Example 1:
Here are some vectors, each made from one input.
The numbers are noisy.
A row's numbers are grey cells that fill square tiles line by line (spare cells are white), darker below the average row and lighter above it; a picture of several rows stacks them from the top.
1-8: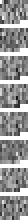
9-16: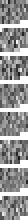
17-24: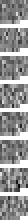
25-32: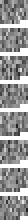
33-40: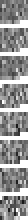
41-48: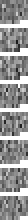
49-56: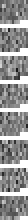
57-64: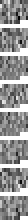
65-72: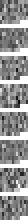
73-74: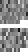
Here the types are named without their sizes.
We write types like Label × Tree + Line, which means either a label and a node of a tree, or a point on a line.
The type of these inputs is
Line.
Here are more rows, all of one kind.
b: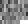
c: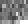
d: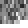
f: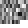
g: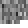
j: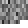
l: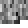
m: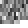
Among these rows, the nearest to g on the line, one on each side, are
j and l.
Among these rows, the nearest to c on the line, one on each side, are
d and f.
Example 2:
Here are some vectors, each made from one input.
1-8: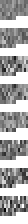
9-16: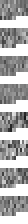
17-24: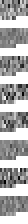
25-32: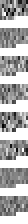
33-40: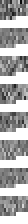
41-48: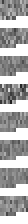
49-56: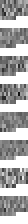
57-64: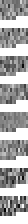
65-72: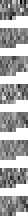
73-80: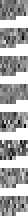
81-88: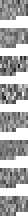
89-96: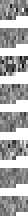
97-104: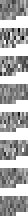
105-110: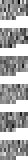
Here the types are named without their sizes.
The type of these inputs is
Line.
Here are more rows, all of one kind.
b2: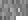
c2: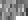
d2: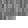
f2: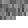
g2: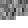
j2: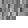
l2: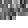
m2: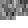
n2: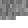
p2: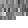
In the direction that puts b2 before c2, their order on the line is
l2, p2, f2, b2, d2, c2, n2, m2, g2, j2.
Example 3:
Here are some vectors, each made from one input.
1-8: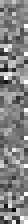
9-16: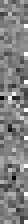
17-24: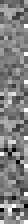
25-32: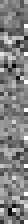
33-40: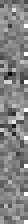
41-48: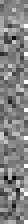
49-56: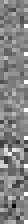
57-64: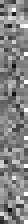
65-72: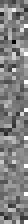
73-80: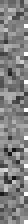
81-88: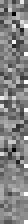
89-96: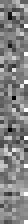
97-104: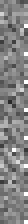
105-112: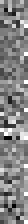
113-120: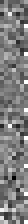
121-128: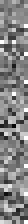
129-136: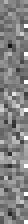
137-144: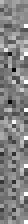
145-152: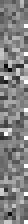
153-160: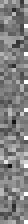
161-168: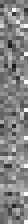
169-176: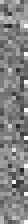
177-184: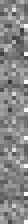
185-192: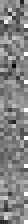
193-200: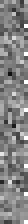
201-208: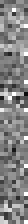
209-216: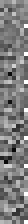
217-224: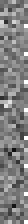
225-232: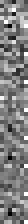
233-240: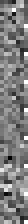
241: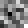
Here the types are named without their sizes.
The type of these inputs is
Tree.
